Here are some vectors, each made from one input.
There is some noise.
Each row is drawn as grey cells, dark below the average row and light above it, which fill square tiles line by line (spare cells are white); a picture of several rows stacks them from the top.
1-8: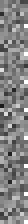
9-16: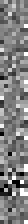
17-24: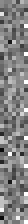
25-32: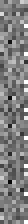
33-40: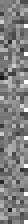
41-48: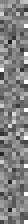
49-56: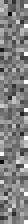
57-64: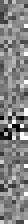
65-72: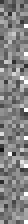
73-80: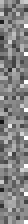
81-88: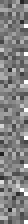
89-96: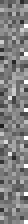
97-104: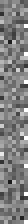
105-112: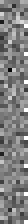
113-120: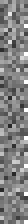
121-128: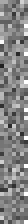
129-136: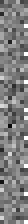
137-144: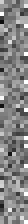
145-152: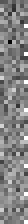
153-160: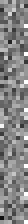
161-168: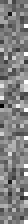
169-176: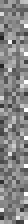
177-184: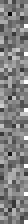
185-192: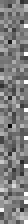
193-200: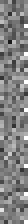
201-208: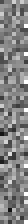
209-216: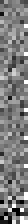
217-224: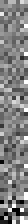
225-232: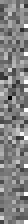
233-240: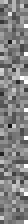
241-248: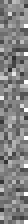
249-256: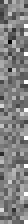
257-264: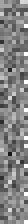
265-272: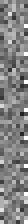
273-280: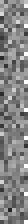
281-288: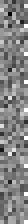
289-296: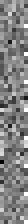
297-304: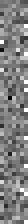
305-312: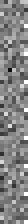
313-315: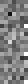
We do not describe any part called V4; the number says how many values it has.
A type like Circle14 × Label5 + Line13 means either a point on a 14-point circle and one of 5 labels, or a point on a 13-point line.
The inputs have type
List2(Bool × V4).
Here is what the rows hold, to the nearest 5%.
All of them are lists of up to two items, each a true/false value and a value of V4: a few are empty, 45% hold one and 55% two.
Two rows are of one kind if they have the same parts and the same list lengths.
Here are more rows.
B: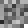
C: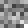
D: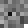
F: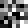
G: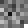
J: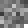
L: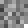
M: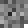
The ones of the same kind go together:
B, C, L
D, G, J, M
F

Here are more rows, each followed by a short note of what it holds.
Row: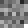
a list of one item
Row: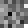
a list of one item
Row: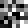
the empty list
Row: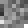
a list of one item
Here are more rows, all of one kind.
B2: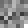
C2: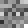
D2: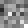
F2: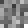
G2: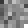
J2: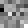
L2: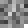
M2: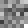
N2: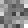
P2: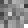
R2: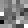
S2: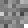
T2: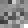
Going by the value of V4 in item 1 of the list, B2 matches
N2, R2 and T2.
